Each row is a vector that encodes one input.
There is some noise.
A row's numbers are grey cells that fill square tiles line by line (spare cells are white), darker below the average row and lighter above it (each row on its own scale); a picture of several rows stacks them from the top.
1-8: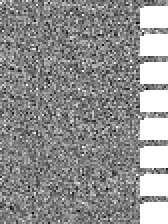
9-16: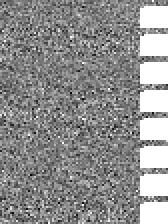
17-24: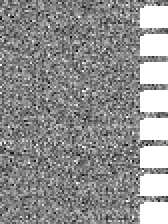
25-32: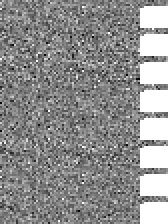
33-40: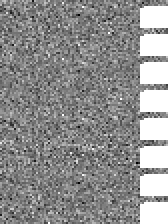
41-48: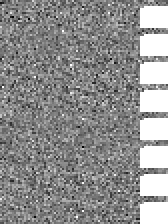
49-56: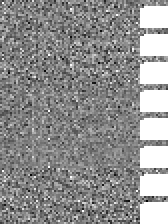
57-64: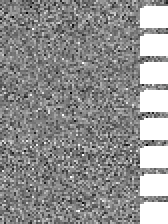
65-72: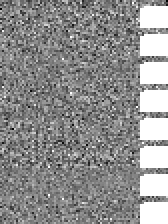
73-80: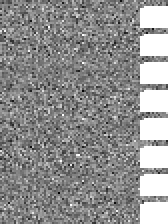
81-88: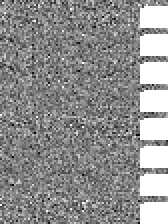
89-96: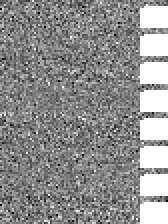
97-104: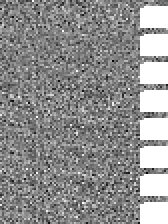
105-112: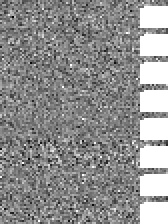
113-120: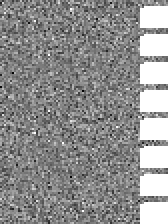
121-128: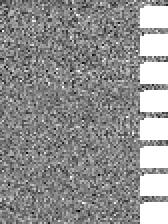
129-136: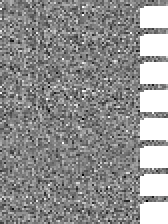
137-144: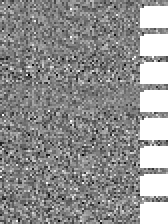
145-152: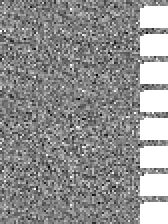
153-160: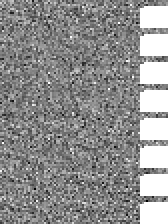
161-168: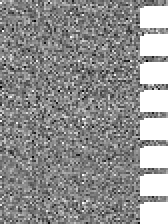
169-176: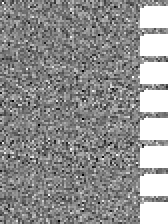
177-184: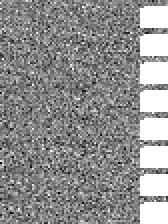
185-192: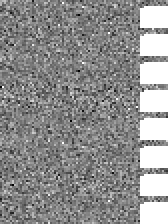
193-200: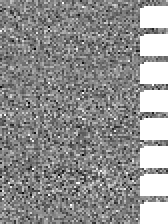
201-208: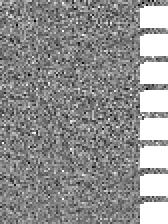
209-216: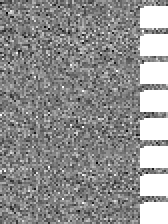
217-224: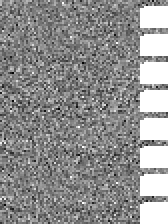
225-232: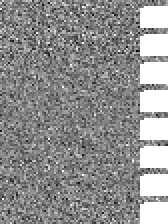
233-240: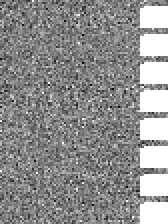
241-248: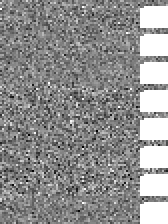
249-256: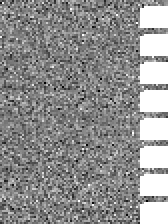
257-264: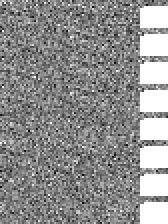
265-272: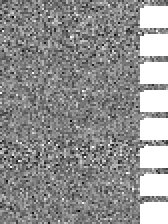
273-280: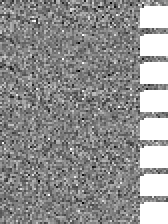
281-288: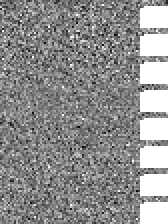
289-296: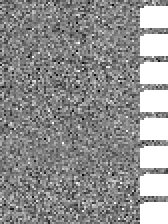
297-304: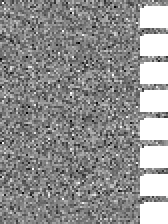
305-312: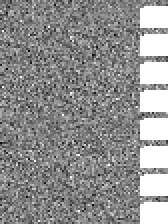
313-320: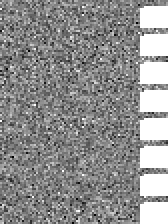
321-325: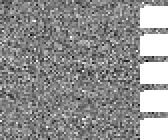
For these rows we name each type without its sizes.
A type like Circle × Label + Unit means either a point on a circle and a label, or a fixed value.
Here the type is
Label × (Label × Label + Unit) + Line.
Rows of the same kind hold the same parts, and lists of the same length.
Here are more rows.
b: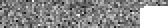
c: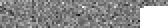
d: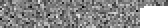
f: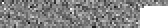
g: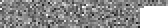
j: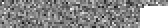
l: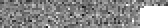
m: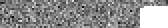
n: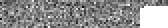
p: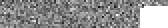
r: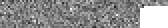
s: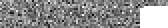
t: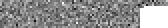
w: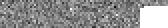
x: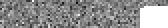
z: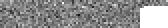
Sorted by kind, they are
b, d, l, m, n, x
c, g, s, t, z
f, j, p, r, w

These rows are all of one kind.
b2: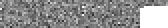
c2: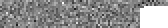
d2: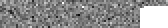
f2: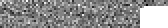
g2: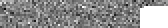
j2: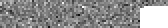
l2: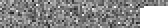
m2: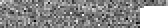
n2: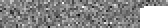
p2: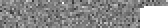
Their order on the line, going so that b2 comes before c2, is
b2, l2, m2, f2, g2, j2, d2, n2, p2, c2.
